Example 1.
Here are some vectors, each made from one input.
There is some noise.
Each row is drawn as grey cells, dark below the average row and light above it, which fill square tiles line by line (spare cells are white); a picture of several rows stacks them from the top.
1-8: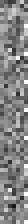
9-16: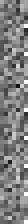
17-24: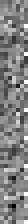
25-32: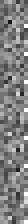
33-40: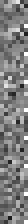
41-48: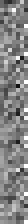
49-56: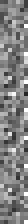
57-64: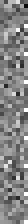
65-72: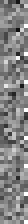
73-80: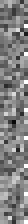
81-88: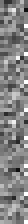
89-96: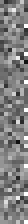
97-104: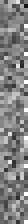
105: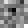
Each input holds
four true/false values.
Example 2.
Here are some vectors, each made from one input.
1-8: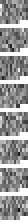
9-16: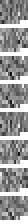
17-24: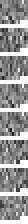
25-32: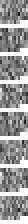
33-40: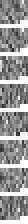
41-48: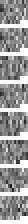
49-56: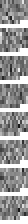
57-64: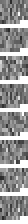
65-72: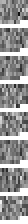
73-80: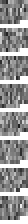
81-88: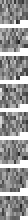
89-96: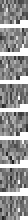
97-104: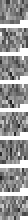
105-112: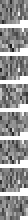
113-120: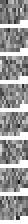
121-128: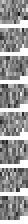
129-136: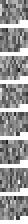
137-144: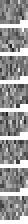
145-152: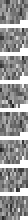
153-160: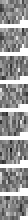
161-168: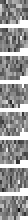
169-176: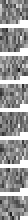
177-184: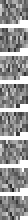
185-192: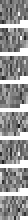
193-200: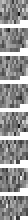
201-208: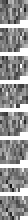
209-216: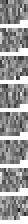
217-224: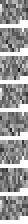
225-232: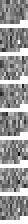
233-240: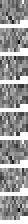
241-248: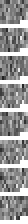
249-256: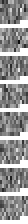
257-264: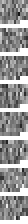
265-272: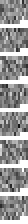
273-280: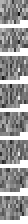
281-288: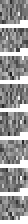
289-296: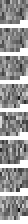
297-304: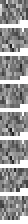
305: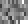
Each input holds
one of 8 labels.
